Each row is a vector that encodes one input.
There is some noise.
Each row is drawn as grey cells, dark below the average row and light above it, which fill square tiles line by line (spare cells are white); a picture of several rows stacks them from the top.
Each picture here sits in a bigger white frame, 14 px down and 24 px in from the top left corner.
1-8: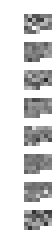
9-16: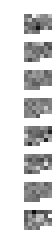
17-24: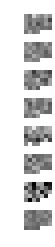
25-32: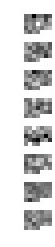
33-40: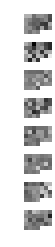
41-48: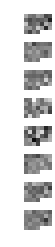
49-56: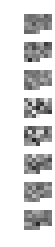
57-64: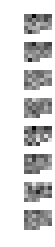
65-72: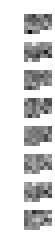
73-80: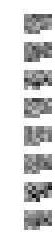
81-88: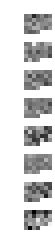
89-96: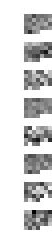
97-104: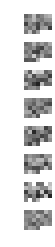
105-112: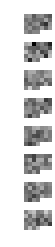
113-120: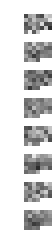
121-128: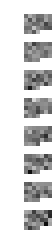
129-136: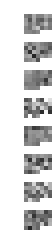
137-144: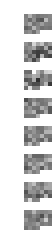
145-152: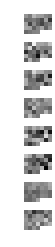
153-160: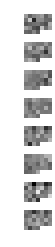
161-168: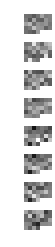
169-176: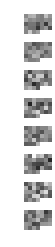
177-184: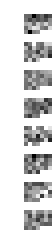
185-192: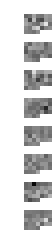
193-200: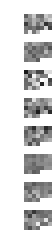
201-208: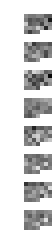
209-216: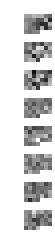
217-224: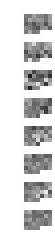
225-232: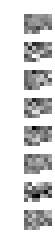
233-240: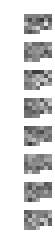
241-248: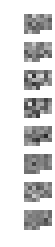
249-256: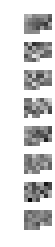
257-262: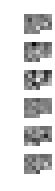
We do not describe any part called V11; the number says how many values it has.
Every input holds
either one of 9 labels and a node of a 12-node tree, or a true/false value and a value of V11.
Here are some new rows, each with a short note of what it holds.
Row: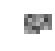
one of 9 labels and a node of a 12-node tree
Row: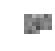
one of 9 labels and a node of a 12-node tree
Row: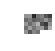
a true/false value and a value of V11
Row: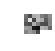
one of 9 labels and a node of a 12-node tree
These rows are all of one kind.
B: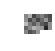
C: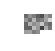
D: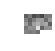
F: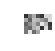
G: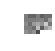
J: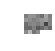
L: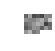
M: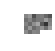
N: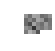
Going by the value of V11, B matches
D, F and L.
